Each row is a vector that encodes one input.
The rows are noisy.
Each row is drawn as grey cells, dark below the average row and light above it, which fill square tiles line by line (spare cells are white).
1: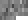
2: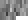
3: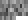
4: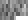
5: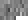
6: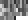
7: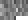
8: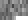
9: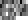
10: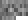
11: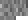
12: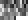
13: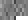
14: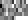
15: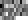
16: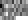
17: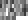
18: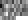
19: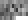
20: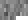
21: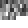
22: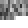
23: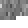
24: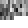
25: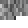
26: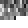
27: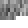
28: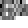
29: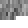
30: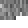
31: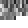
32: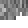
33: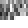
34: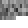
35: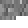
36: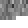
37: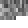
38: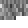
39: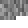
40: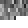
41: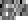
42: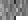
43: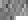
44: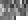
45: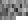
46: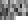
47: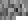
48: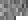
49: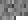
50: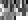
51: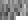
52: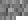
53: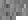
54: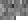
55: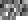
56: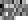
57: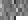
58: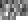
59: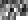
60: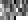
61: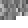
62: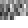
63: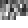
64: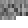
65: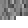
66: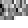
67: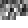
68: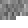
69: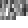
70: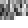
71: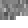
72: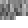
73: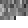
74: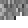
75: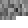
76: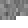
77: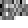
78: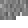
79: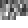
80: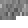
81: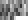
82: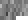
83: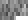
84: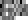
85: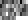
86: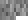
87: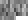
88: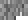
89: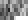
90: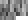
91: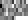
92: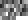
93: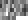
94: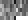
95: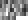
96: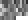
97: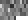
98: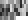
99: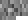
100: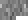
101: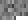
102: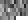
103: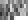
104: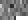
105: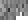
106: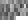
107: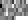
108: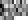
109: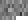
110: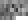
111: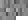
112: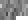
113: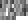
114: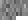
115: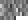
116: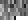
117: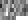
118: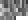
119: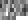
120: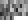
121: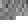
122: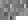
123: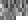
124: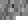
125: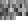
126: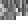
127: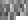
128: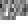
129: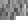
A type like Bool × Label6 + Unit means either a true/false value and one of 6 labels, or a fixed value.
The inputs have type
Line5 + Tree7 × Tree7 × (Tree7 + Unit).
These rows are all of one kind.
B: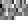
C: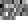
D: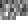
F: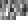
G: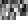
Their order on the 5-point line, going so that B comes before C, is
B, F, D, C, G.
